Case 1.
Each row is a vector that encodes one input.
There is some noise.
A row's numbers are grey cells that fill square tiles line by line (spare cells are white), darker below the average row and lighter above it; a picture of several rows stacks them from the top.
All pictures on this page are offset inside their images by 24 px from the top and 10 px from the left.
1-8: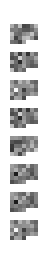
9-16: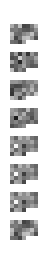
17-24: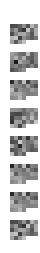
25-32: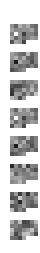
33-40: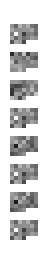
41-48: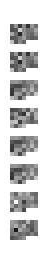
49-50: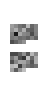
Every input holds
one of 7 labels.
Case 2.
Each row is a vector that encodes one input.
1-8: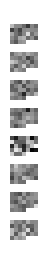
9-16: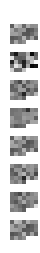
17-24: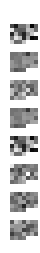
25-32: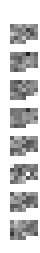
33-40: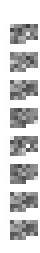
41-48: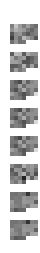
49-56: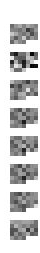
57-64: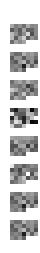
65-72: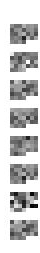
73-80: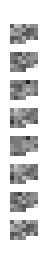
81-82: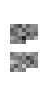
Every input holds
either a point on a 13-point circle, or a fixed value.
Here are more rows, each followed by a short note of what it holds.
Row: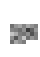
a point on a 13-point circle
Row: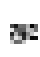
a fixed value
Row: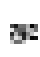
a fixed value
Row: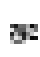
a fixed value
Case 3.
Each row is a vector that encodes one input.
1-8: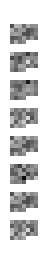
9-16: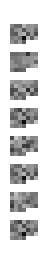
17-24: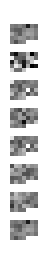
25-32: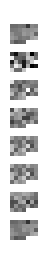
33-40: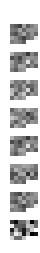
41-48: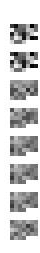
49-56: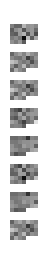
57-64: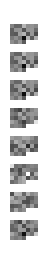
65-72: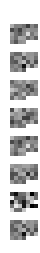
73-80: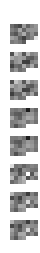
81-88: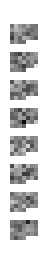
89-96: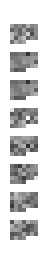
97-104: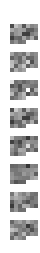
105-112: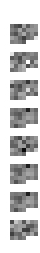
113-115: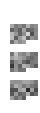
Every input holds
either a point on a 13-point circle, or a fixed value.
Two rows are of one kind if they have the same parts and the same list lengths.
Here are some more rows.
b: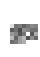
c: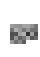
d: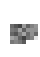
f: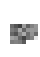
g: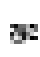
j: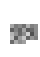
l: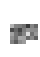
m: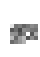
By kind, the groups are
b, c, d, f, j, l, m
g

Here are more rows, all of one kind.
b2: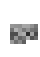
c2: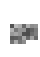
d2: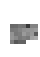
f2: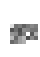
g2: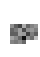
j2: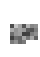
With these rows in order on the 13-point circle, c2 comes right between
f2 and j2.
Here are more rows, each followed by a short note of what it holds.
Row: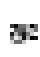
a fixed value
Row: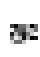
a fixed value
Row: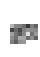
a point on a 13-point circle
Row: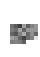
a point on a 13-point circle
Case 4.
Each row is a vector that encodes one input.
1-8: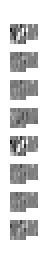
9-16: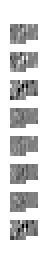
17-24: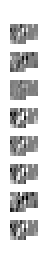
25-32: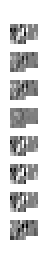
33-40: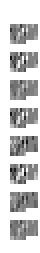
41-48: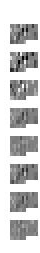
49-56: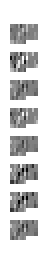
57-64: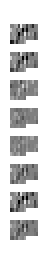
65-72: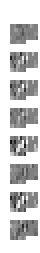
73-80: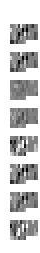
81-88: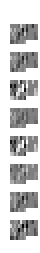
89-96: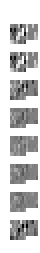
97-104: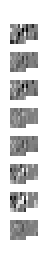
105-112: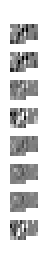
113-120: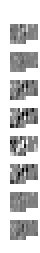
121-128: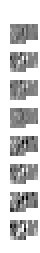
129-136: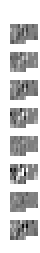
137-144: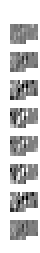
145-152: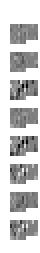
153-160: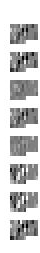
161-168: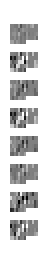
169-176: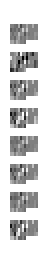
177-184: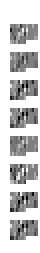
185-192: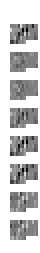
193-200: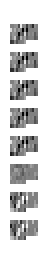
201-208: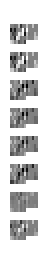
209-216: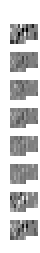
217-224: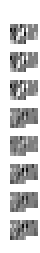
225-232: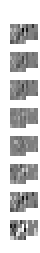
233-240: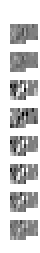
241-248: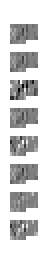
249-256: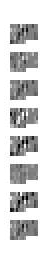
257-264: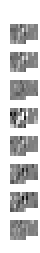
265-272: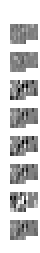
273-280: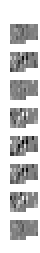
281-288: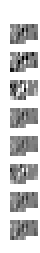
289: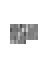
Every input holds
a point on an 11-point line.
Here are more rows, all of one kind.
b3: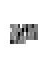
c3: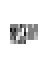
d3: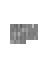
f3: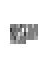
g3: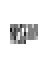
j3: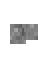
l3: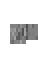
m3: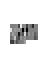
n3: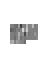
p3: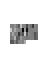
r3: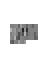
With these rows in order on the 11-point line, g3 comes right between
c3 and f3.
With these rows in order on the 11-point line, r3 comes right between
l3 and p3.
